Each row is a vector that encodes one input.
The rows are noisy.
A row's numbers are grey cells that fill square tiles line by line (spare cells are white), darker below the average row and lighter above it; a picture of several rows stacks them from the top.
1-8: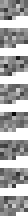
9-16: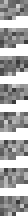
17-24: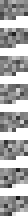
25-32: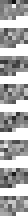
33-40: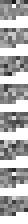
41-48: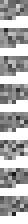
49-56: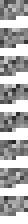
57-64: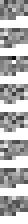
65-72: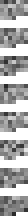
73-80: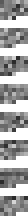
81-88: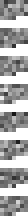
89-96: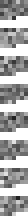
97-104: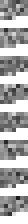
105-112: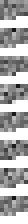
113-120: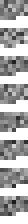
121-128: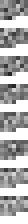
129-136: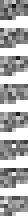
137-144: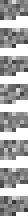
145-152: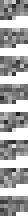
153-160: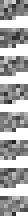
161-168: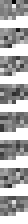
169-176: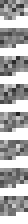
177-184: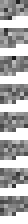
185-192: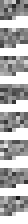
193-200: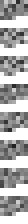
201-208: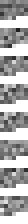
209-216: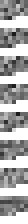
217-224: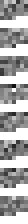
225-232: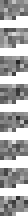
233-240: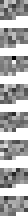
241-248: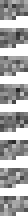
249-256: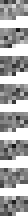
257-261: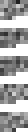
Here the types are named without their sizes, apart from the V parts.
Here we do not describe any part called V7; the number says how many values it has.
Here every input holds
a list of items, each a true/false value and a value of V7.
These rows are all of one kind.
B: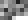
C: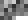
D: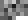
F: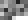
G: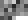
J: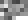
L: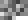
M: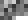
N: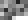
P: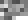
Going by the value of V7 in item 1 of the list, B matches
C, F, M and N.
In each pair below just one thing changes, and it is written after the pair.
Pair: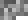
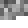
the value of V7 in item 2 of the list
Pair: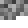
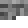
the true/false value in item 1 of the list
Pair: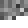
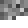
the value of V7 in item 2 of the list
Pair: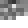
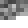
the value of V7 in item 1 of the list
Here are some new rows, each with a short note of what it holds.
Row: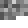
a list of two items
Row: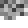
the empty list
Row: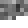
a list of two items
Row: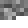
a list of two items
